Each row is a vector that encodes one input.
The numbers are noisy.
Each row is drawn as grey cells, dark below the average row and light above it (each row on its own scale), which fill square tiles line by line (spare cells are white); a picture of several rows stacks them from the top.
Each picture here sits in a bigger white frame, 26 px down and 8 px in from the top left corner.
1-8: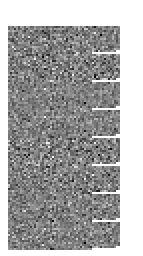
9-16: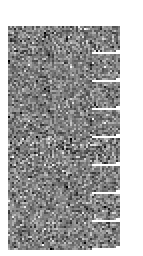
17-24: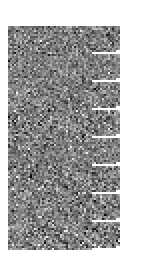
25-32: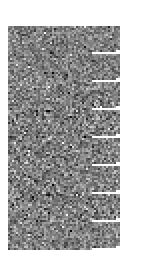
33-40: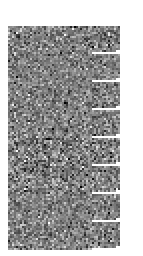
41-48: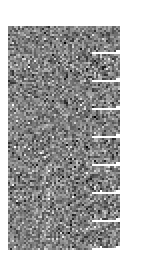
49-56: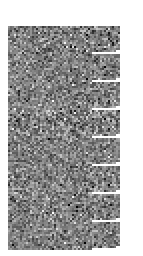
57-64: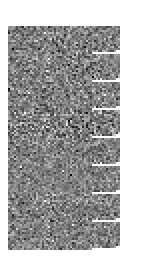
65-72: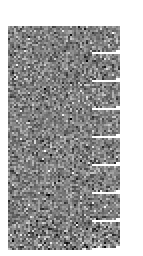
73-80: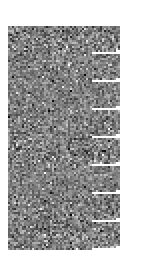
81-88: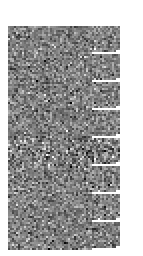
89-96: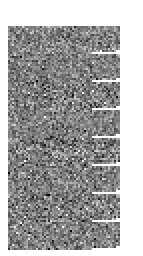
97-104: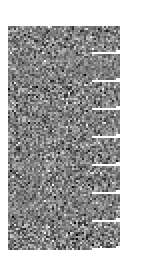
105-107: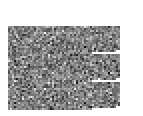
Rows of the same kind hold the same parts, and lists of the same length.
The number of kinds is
2.
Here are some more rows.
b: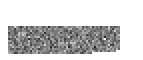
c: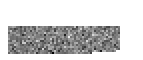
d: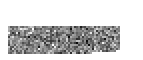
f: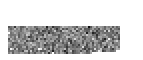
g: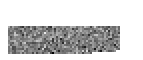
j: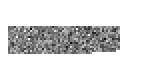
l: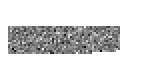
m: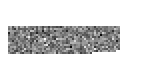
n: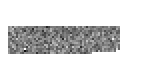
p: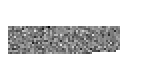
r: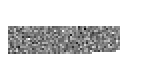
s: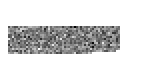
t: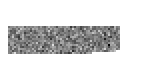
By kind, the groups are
b, c, g, l, m, n, p
d, f, j, r, s, t

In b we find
one of 6 labels and a true/false value.
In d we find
a point on a 6-point line and a true/false value.
